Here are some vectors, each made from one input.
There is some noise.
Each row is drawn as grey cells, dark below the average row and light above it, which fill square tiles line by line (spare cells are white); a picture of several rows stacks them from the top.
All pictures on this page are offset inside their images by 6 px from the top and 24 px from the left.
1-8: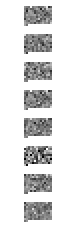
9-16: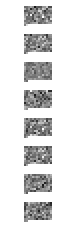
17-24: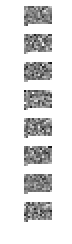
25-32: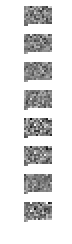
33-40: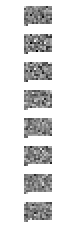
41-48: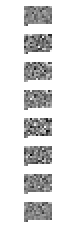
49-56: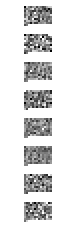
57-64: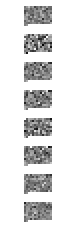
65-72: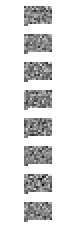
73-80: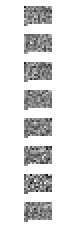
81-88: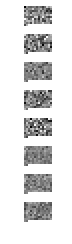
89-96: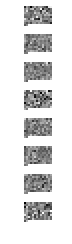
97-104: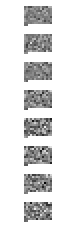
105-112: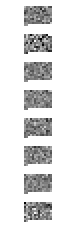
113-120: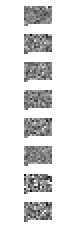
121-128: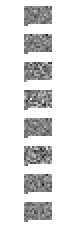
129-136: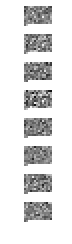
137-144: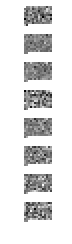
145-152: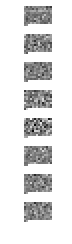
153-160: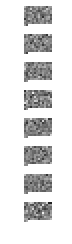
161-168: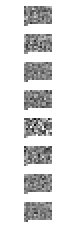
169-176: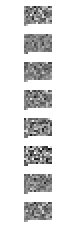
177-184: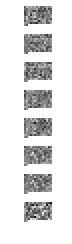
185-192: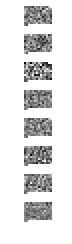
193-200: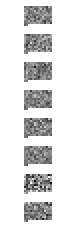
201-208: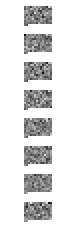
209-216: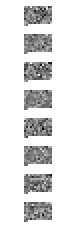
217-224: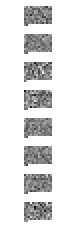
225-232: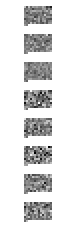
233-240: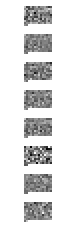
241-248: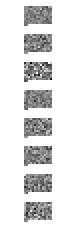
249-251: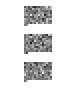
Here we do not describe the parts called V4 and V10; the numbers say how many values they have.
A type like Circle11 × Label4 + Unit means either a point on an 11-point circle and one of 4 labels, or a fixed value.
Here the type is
Bool × Bool × Bool × Line9 × V10 + Tree7 × (Tree7 + V4).
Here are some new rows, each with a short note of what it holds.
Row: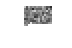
a point on a 9-point line, three true/false values and a value of V10
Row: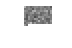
a point on a 9-point line, three true/false values and a value of V10
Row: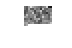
a node of each of two 7-node trees
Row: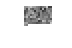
a node of each of two 7-node trees
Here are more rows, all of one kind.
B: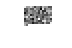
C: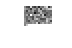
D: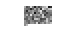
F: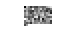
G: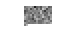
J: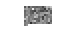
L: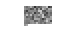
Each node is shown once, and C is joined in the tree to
D and J.
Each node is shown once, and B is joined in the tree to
G.
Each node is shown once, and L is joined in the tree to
D and F.
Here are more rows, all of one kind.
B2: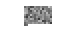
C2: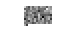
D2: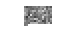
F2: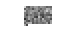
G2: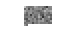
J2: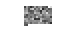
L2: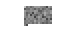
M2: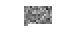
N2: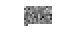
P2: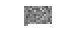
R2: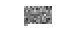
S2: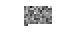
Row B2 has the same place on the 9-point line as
C2, J2, P2 and R2.
